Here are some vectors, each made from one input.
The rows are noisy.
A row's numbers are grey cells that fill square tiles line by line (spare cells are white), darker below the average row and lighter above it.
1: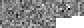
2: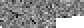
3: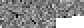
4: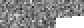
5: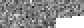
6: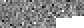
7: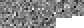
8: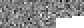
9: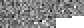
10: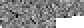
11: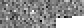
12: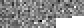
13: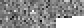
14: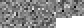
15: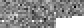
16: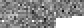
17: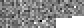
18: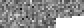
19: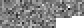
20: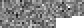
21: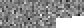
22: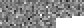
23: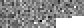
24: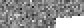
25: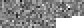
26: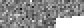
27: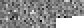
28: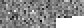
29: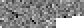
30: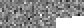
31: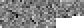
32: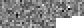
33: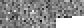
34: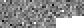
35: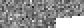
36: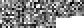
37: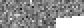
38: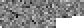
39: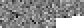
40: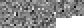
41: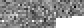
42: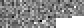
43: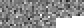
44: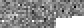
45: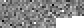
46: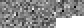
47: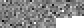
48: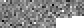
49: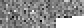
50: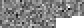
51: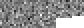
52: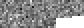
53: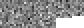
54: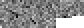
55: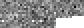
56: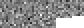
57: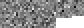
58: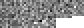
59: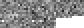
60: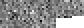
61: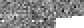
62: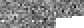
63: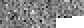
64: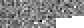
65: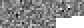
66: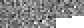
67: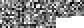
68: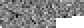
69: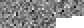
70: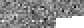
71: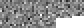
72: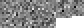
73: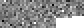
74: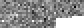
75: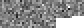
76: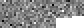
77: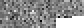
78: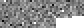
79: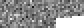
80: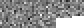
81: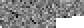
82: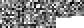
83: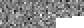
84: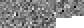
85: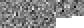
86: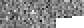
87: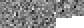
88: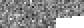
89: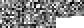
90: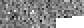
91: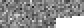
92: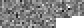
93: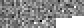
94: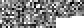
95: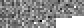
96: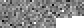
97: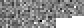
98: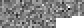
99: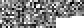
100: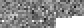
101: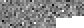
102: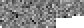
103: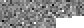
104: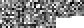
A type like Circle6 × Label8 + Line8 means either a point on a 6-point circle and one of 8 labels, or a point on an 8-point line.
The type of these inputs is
Circle9 + Unit.
